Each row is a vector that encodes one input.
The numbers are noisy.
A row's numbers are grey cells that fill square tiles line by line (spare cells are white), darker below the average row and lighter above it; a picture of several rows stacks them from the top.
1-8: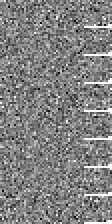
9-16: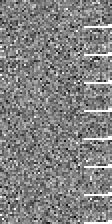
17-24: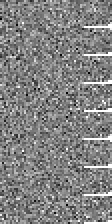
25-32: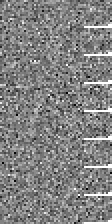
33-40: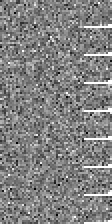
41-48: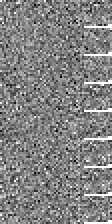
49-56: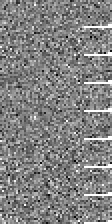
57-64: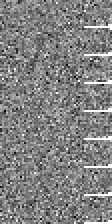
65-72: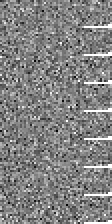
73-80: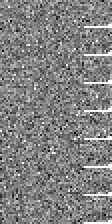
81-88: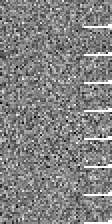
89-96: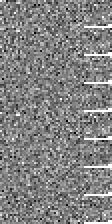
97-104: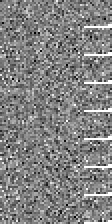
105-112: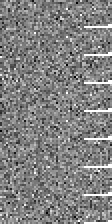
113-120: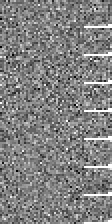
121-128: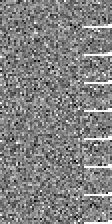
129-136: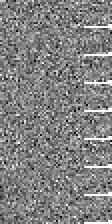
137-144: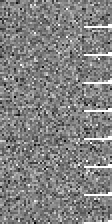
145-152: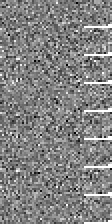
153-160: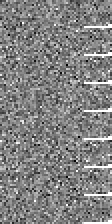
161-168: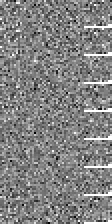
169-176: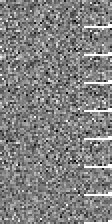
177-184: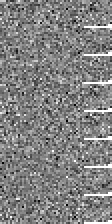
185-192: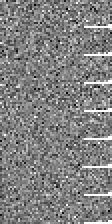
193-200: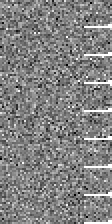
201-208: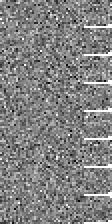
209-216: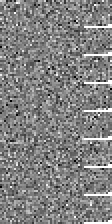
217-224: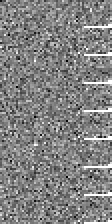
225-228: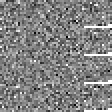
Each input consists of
a point on an 8-point circle, a point on a 5-point line and a true/false value, together with either a fixed value, or two labels (each one of 6).
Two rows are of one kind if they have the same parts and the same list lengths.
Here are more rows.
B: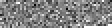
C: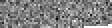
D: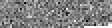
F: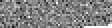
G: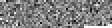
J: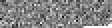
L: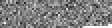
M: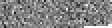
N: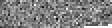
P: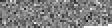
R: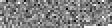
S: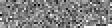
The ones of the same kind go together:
B, G, R, S
C, D, F, J, L, M, N, P

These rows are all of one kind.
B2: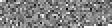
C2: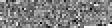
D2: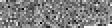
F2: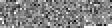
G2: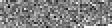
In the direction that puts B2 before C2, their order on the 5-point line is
D2, B2, G2, C2, F2.
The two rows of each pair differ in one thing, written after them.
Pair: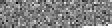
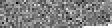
the place on the 8-point circle
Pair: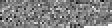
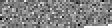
the place on the 5-point line
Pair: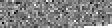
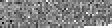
the place on the 5-point line
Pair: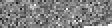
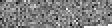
the place on the 8-point circle
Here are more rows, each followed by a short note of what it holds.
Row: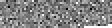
a point on an 8-point circle, a point on a 5-point line and a true/false value
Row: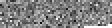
a point on an 8-point circle, a point on a 5-point line and a true/false value
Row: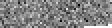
a point on an 8-point circle, two labels (each one of 6), a point on a 5-point line and a true/false value
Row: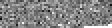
a point on an 8-point circle, two labels (each one of 6), a point on a 5-point line and a true/false value
